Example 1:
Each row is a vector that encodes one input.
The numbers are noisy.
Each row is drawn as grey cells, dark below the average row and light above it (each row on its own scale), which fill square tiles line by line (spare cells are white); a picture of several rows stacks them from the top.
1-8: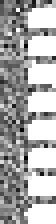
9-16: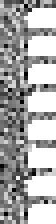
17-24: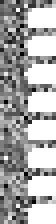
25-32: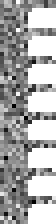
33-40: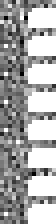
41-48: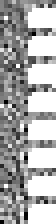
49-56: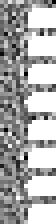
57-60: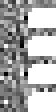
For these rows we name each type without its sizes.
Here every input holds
either a fixed value, or a node of a tree and a true/false value.
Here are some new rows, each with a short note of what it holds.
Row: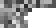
a fixed value
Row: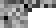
a fixed value
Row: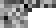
a fixed value
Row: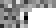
a node of a tree and a true/false value
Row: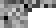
a fixed value
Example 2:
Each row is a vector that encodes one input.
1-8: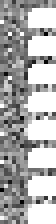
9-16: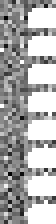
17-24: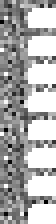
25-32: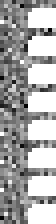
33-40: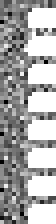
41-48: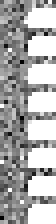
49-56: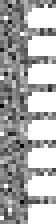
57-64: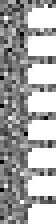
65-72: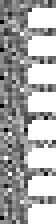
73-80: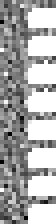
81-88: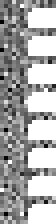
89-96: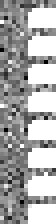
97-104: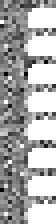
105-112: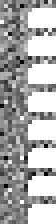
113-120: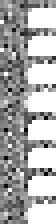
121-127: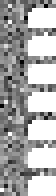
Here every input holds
a true/false value, together with either a fixed value, or a node of a 12-node tree.
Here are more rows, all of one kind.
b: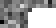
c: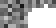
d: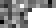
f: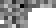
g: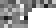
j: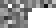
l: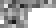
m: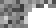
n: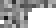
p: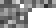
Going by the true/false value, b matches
d, g, j and p.
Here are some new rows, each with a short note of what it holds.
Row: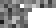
a node of a 12-node tree and a true/false value
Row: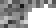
a node of a 12-node tree and a true/false value
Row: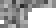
a node of a 12-node tree and a true/false value
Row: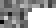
a node of a 12-node tree and a true/false value
